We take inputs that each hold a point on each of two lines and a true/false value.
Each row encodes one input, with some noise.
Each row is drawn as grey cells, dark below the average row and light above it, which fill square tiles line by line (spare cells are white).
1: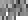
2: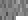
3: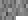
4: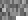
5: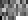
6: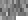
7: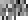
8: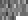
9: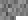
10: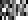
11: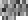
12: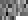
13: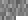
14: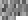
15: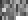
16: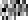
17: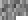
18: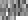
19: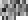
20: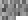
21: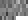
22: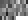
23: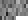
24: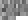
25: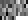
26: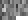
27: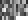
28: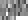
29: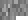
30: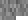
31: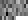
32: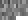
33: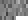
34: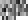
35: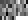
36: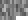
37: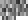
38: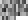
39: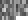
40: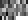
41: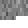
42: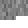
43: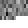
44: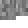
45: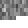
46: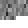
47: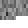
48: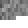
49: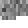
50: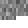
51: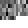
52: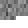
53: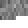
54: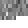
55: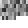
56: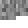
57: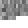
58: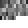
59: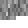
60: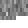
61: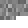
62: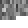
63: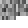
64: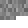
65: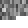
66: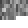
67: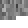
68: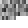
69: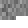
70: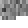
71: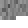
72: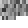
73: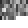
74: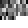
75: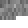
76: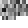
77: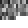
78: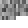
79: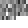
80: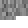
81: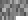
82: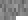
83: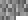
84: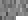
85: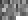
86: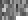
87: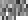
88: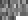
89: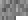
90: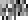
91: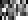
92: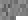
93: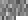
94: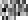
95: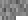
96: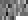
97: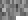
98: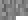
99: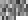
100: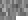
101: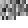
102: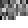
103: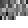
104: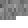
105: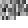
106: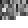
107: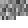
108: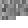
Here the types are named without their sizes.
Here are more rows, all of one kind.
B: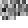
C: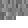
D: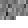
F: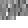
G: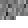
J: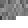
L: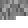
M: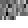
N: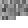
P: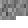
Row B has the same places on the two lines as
D, G and M.
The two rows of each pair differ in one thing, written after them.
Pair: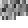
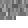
the place on one of the two lines
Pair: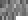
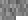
the true/false value
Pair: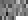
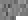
the true/false value
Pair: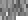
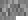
the true/false value
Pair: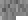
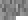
the true/false value
